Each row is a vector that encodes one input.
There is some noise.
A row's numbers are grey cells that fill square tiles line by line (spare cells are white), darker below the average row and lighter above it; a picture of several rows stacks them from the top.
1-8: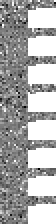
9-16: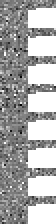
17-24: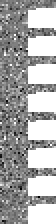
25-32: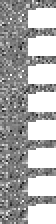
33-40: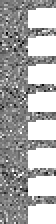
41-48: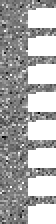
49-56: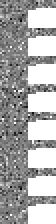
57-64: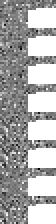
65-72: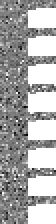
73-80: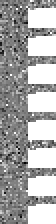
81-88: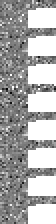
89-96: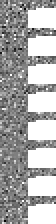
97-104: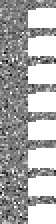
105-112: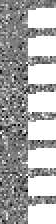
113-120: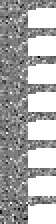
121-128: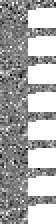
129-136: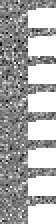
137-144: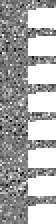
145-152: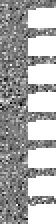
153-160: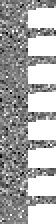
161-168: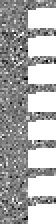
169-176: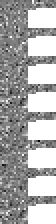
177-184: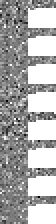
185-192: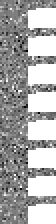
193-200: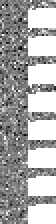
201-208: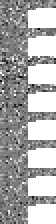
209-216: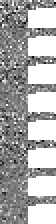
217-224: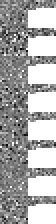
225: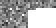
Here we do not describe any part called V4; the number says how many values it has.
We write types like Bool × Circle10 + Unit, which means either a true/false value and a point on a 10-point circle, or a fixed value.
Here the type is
Bool × Bool × Bool × Bool + Line9 × V4.
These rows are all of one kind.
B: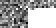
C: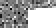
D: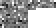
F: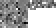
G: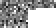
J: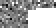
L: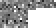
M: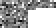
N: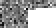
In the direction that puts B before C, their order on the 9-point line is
F, B, C, N, G, L, M, D, J.
